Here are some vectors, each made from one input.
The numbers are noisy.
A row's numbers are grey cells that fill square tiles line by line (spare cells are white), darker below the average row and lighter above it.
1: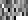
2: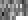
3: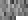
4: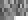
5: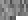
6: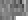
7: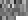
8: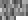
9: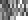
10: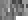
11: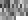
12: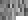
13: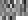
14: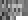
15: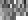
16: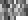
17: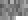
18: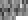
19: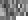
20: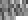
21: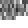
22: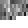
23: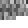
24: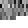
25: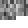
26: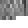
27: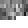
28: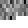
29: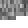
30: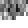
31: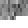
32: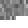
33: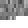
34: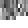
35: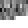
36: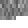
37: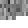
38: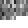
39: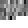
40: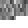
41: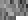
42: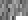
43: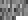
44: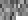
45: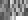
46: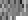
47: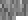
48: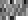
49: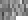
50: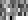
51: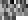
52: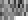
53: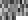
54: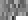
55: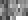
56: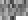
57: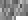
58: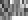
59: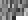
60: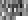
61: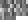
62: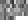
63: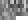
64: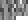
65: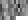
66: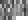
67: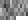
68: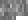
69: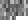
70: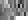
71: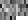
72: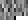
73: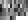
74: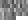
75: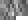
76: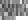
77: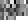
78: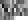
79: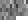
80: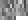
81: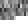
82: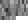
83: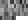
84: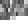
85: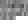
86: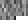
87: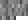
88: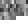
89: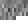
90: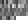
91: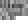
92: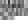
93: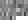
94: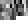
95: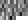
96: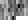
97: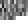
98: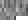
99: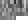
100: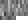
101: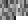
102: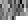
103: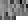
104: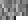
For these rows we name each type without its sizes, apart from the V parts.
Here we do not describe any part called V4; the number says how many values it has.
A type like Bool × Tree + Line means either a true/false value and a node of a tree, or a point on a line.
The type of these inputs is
List(Line) × V4.
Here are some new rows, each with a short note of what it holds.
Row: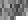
a value of V4, together with a list of two items
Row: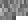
a value of V4, together with a list of two items
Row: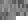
a value of V4, together with a list of two items
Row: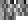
a value of V4, together with a list of one item
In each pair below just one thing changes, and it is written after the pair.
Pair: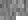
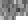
the place on the line in item 1 of the list
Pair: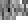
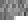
the value of V4
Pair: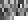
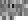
the place on the line in item 1 of the list
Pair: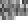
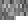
the value of V4
